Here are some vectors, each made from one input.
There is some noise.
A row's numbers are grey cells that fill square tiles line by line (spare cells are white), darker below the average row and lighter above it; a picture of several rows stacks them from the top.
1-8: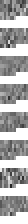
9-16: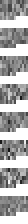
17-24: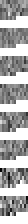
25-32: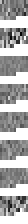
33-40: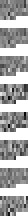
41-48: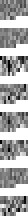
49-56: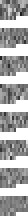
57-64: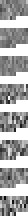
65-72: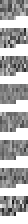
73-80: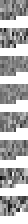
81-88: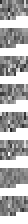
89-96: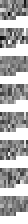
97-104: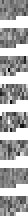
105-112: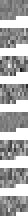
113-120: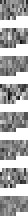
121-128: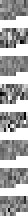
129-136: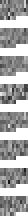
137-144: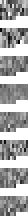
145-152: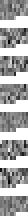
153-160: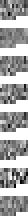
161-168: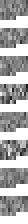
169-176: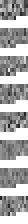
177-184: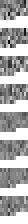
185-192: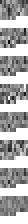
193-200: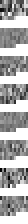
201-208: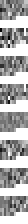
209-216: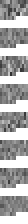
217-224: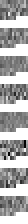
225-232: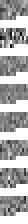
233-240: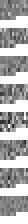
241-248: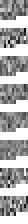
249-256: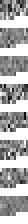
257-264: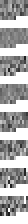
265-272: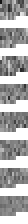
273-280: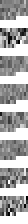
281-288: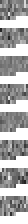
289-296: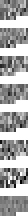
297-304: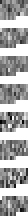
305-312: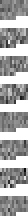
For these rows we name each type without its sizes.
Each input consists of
a list of points on a line.
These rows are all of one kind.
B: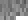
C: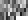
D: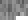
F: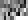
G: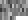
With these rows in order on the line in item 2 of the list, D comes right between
C and G.
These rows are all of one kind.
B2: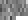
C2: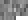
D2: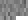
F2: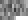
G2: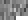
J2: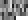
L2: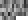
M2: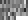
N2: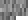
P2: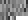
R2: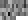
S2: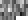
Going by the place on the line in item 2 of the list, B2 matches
D2, F2, J2 and R2.
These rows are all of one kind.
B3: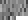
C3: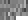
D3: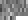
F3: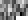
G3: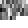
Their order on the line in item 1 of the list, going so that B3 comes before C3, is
F3, B3, C3, D3, G3.
